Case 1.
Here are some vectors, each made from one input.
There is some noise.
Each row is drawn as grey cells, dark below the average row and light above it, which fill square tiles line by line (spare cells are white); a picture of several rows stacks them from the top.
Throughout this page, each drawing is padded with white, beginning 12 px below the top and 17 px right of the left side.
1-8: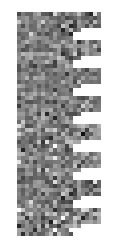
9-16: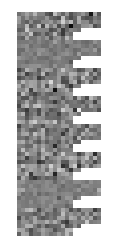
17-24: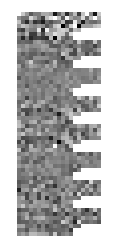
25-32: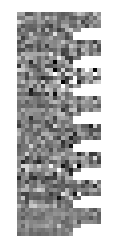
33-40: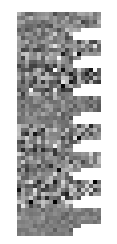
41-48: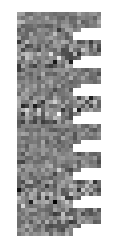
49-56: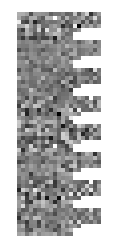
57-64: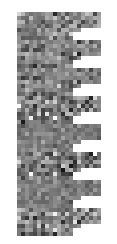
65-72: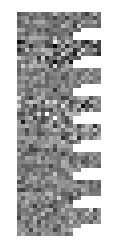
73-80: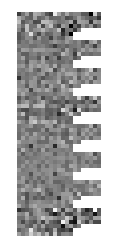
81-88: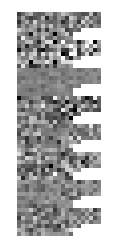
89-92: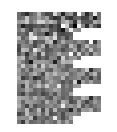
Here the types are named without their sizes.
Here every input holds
a list of points on a circle.
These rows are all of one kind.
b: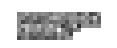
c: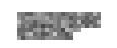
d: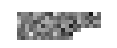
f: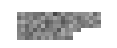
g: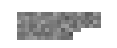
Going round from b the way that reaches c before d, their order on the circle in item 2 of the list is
b, g, c, f, d.
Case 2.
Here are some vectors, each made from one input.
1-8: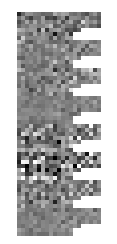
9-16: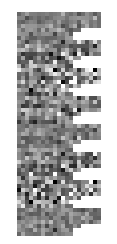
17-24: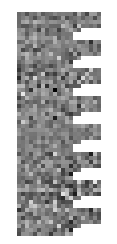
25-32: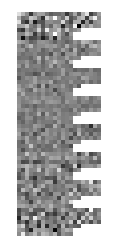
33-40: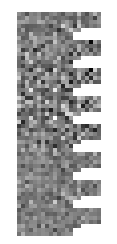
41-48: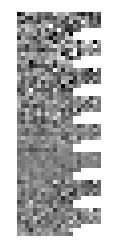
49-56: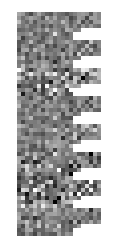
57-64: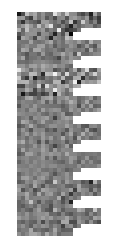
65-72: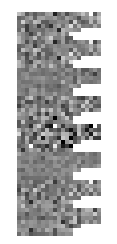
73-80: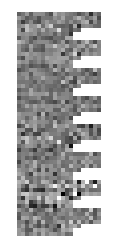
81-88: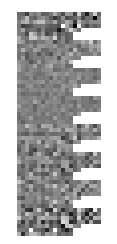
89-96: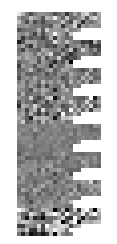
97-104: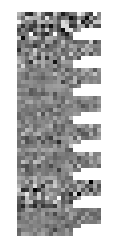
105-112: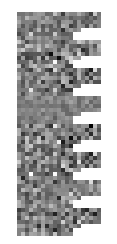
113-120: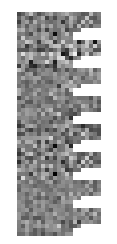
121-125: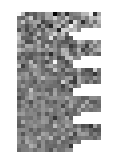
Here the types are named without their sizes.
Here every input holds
a point on a line and a true/false value.
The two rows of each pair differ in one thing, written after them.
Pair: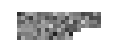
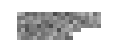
the true/false value
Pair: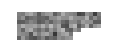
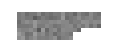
the true/false value
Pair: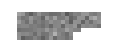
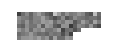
the place on the line
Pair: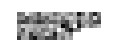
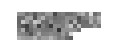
the true/false value
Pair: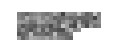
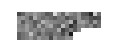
the place on the line
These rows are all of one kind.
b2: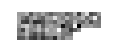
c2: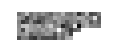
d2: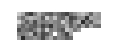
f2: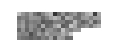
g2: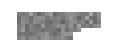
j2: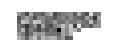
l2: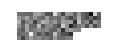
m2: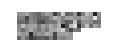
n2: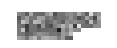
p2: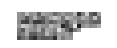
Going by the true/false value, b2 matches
c2, d2 and m2.
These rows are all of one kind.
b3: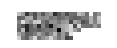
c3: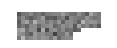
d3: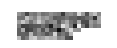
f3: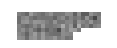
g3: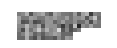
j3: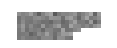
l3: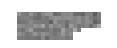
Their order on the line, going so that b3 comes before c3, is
l3, f3, b3, c3, j3, d3, g3.
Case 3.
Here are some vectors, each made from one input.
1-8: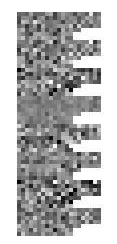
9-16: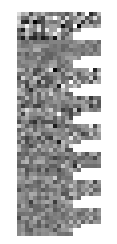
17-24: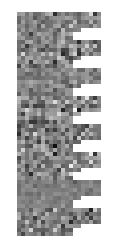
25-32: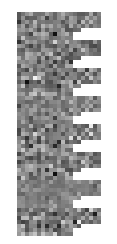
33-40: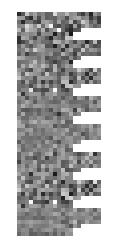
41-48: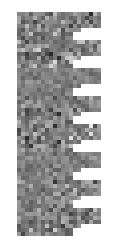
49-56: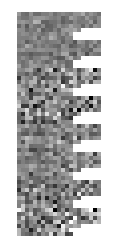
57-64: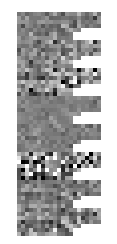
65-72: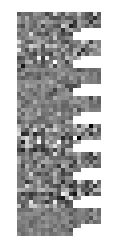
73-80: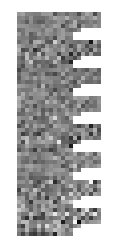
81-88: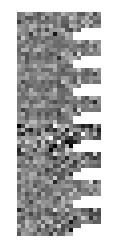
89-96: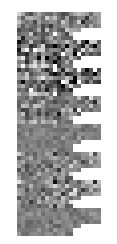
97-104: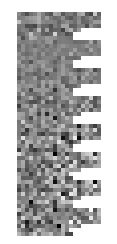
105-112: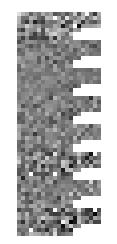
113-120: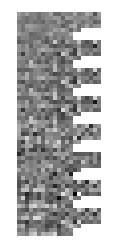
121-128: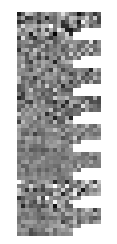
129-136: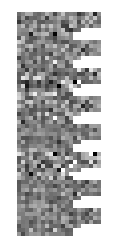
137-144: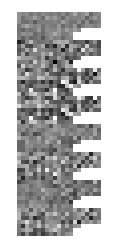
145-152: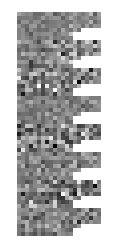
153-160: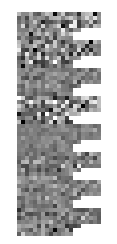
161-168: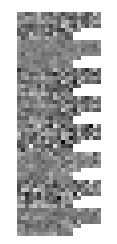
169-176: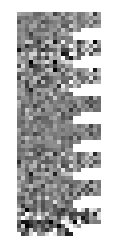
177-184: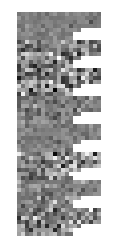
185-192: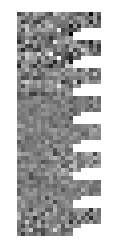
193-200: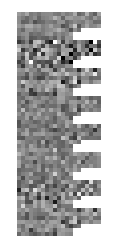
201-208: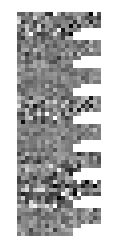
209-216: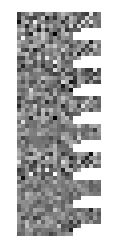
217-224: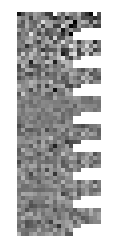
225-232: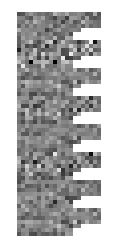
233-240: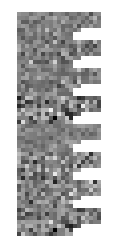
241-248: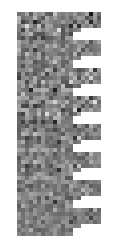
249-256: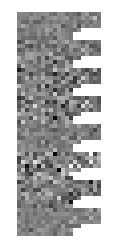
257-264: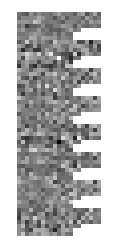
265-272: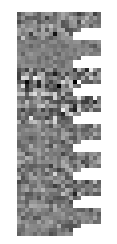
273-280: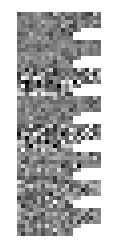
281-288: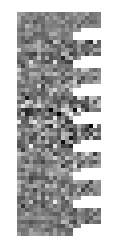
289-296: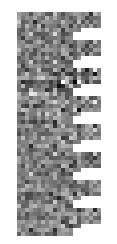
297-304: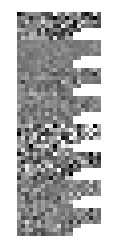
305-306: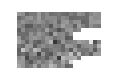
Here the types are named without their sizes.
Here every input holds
a true/false value, together with either a point on a circle, or a fixed value.
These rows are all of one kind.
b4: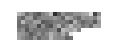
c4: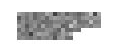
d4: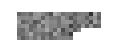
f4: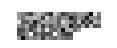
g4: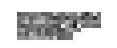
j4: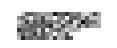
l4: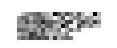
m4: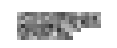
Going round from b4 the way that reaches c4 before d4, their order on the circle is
b4, j4, l4, m4, c4, g4, f4, d4.
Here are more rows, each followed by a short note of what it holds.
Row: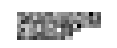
a true/false value
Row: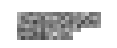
a point on a circle and a true/false value
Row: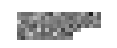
a true/false value
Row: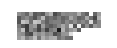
a point on a circle and a true/false value
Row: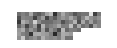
a point on a circle and a true/false value
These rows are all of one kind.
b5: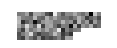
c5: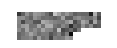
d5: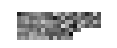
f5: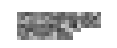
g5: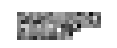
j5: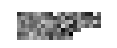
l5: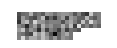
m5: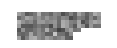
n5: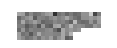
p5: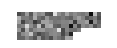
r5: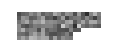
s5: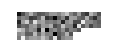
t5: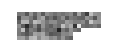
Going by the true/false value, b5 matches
f5, p5 and s5.
